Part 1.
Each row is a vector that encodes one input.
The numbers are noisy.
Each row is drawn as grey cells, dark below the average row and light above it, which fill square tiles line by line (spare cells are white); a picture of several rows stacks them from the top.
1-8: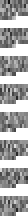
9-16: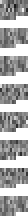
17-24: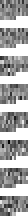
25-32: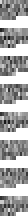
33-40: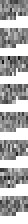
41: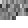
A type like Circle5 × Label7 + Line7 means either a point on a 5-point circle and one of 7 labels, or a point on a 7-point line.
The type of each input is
Bool × Label6.
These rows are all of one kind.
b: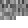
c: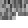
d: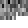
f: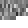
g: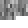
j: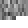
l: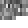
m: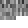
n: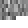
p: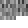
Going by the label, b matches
d, m and p.
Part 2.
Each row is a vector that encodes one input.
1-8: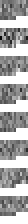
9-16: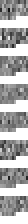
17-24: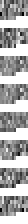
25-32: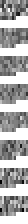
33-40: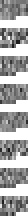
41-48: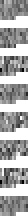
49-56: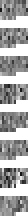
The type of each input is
List2(Line5).
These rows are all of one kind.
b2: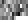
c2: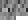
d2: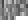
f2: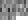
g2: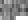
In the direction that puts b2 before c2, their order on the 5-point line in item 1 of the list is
g2, d2, f2, b2, c2.
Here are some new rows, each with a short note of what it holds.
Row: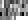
the empty list
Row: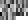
the empty list
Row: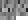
a list of two items
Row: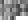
a list of two items
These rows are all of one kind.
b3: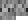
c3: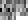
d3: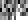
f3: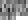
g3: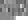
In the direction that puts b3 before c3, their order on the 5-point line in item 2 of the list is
d3, b3, c3, f3, g3.
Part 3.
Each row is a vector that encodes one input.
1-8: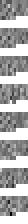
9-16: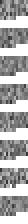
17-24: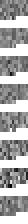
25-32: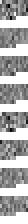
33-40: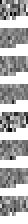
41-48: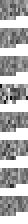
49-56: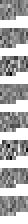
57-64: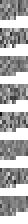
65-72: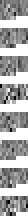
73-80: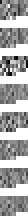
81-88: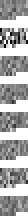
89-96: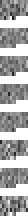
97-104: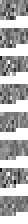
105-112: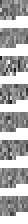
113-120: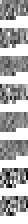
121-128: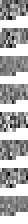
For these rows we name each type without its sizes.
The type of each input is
(Bool × Bool × Bool + Unit) × Line.
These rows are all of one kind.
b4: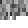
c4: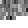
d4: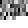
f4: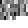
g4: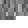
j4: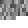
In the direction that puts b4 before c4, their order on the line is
j4, b4, f4, d4, g4, c4.
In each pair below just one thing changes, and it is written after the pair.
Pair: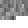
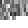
one of the three true/false values
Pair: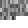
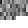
the place on the line
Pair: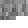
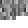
the place on the line
